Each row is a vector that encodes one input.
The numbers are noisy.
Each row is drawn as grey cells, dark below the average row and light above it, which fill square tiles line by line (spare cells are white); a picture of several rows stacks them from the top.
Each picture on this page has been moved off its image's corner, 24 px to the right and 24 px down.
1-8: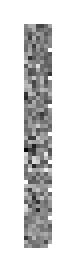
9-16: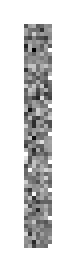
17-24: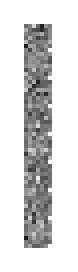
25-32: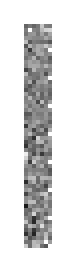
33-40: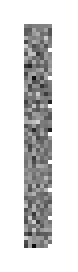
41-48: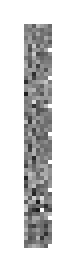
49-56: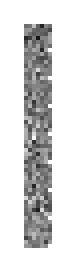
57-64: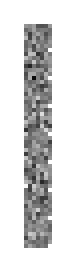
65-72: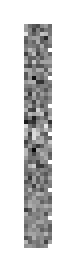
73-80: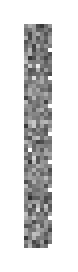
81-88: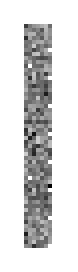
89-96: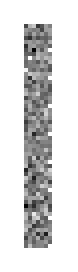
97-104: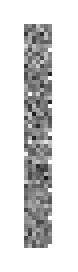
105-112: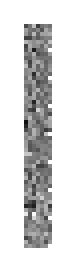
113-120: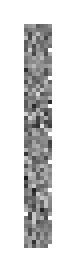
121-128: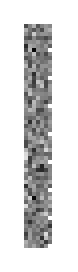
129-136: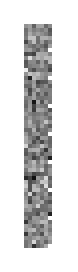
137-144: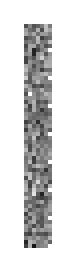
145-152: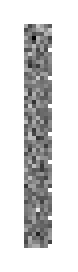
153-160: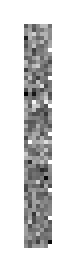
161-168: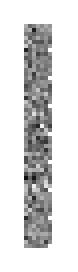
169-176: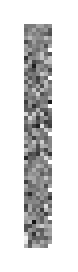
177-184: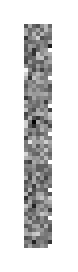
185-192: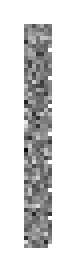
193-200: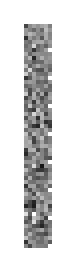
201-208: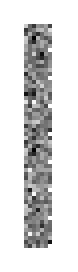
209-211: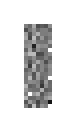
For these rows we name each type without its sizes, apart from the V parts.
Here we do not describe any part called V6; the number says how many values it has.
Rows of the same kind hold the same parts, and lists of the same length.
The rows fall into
3 kinds.
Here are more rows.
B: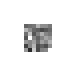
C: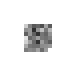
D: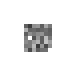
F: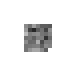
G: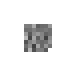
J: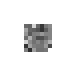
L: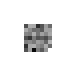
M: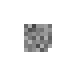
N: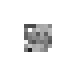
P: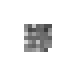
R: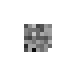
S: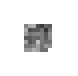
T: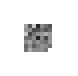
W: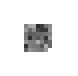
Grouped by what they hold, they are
B, D, M
C, N
F, G, J, L, P, R, S, T, W

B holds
a label and a point on a line.
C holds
two values of V6.
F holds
a label and a node of a tree.
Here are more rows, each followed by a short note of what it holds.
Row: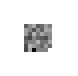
a label and a node of a tree
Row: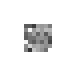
two values of V6
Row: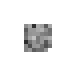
a label and a point on a line
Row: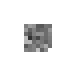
a label and a node of a tree
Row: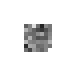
a label and a node of a tree
